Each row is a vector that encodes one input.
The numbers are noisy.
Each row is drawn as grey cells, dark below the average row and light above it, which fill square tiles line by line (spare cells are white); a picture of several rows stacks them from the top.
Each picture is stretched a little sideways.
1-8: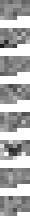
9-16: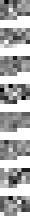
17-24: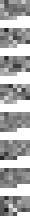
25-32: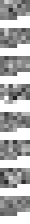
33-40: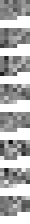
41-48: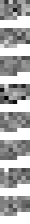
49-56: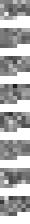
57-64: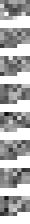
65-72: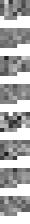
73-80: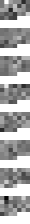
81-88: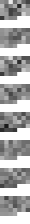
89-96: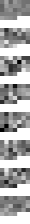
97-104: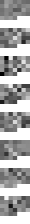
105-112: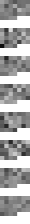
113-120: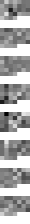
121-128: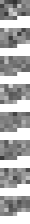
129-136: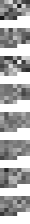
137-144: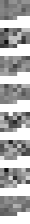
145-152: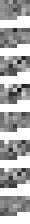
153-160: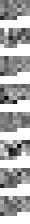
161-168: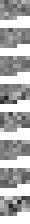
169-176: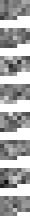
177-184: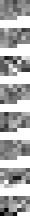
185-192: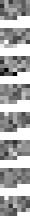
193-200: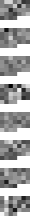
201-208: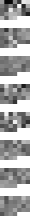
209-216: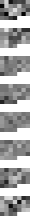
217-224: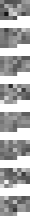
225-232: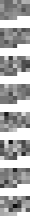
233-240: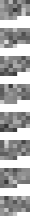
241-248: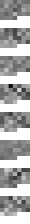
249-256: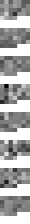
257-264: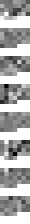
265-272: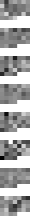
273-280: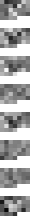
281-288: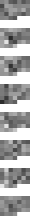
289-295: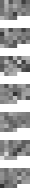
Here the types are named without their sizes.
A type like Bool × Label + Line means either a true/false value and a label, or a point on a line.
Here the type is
Bool × Label + Circle + Unit.
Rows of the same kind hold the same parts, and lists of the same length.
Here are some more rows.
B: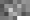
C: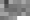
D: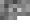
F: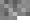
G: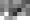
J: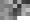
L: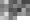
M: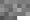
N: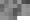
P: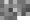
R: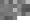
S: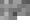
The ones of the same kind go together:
B, F, G, J, L, N, S
C, M, P, R
D

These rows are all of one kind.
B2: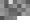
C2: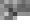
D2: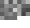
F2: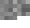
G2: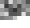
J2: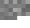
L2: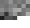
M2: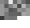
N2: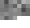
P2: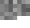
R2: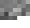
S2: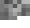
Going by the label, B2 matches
C2, G2, M2 and N2.
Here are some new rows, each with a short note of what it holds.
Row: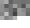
a fixed value
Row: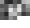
a fixed value
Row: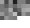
a point on a circle
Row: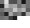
a point on a circle
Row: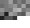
a label and a true/false value
